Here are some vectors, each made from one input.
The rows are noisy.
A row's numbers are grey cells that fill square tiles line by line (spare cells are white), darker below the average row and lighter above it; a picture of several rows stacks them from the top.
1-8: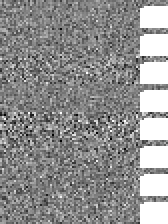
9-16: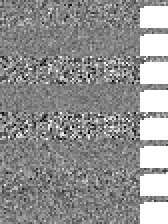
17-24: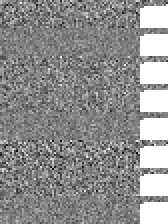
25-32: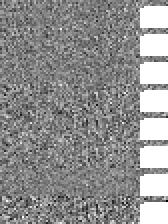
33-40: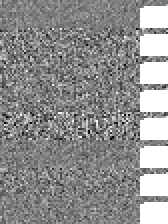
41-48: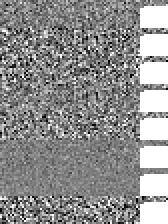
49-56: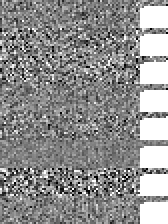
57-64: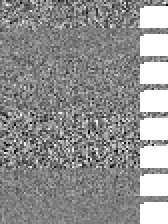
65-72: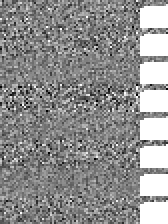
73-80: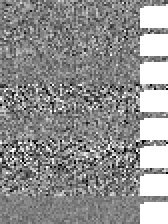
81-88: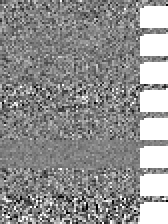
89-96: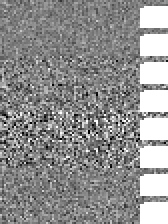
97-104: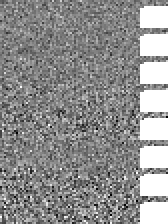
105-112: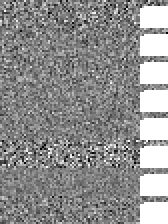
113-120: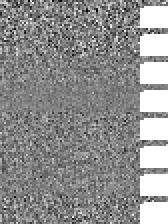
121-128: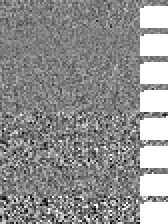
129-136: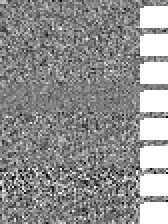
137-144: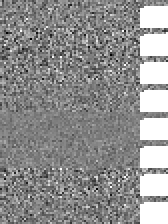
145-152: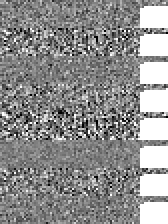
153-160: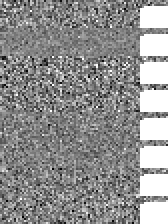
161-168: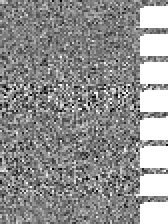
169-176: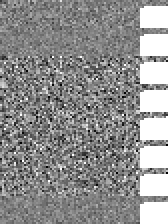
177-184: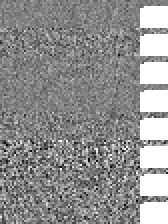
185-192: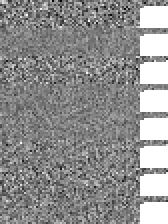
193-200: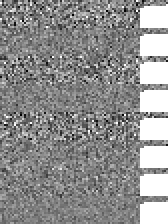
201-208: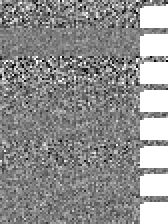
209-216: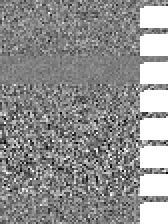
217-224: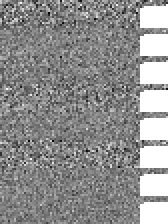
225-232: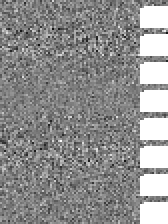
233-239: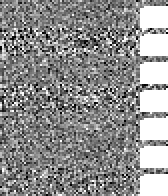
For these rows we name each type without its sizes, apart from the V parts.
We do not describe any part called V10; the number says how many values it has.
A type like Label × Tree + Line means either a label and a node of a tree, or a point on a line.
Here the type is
Bool × Line × List(V10).
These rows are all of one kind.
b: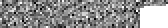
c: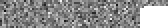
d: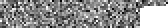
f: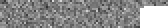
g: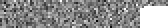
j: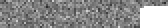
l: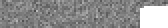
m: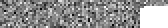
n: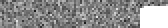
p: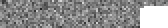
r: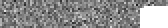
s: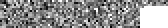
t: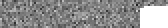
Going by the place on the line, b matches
r and t.
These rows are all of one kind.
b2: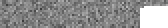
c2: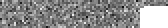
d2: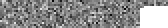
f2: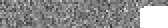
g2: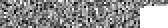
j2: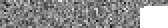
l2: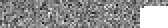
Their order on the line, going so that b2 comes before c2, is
b2, l2, g2, f2, j2, c2, d2.
